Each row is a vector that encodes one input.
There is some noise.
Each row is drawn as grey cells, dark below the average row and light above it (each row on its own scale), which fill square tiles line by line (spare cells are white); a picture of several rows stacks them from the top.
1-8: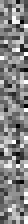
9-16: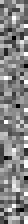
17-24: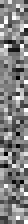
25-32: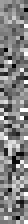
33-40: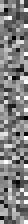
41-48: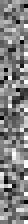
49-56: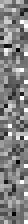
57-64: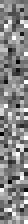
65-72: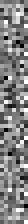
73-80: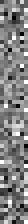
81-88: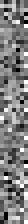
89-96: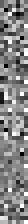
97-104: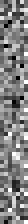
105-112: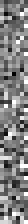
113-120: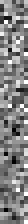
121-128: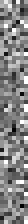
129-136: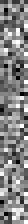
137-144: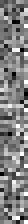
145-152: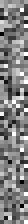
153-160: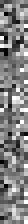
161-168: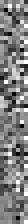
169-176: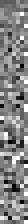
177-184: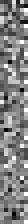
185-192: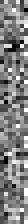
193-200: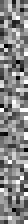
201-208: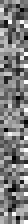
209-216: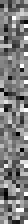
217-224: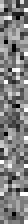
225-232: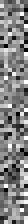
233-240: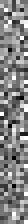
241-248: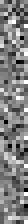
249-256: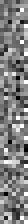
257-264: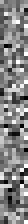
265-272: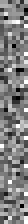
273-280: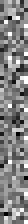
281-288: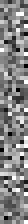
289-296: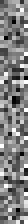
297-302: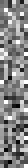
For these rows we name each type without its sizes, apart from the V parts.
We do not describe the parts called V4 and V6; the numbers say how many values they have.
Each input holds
a point on a line, a true/false value, a value of V4 and a value of V6.
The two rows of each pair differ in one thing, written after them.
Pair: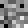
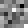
the value of V6
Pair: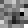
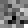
the value of V4
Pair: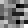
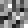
the true/false value
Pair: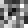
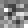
the place on the line
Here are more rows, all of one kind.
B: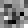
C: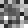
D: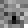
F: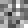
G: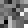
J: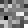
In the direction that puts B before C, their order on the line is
F, B, C, G, D, J.
